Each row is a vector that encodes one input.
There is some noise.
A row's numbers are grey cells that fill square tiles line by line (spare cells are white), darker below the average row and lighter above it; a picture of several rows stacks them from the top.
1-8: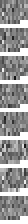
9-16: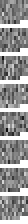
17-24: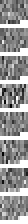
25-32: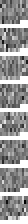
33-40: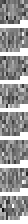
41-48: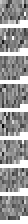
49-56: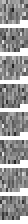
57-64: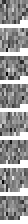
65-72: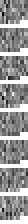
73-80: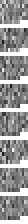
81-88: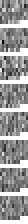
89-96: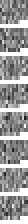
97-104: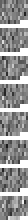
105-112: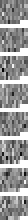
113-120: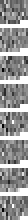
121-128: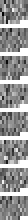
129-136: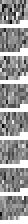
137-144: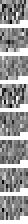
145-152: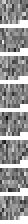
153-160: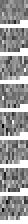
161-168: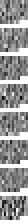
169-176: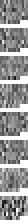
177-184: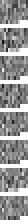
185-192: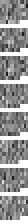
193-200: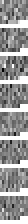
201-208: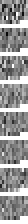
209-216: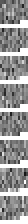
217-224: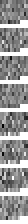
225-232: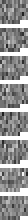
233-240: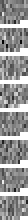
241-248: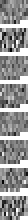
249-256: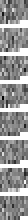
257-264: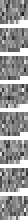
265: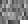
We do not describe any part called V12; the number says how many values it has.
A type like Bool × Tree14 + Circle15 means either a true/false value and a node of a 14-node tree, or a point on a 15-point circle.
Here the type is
List2(Bool × V12).
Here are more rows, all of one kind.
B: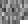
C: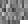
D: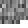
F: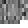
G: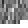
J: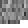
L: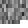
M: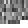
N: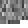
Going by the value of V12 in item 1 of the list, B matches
C, D and N.
